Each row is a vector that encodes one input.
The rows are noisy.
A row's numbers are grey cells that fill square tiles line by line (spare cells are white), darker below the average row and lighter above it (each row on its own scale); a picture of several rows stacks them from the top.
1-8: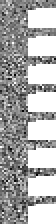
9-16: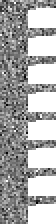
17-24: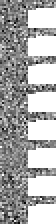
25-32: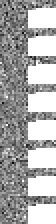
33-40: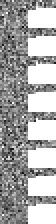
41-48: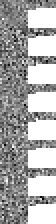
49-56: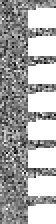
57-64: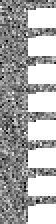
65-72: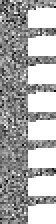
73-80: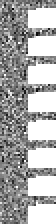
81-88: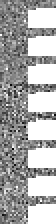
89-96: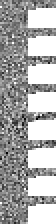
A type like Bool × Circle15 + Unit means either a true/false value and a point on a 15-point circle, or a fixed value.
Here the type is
Line6 × (Line6 + Tree7).
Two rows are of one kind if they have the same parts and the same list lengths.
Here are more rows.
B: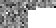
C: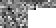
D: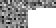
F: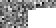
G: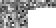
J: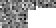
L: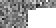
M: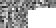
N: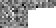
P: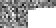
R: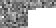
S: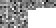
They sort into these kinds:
B, D, F, G, L, M, N, P, S
C, J, R

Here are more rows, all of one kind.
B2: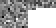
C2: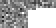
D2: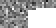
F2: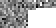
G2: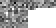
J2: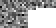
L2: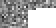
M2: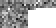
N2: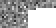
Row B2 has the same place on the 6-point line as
C2, L2 and N2.
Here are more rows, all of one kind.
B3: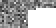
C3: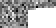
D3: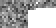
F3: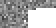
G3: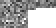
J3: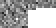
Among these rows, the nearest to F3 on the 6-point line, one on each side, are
B3 and J3.
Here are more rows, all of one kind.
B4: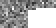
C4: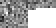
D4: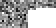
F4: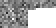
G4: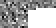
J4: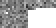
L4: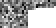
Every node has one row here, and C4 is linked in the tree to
D4.
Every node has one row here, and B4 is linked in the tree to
F4 and J4.
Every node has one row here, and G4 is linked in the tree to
L4.
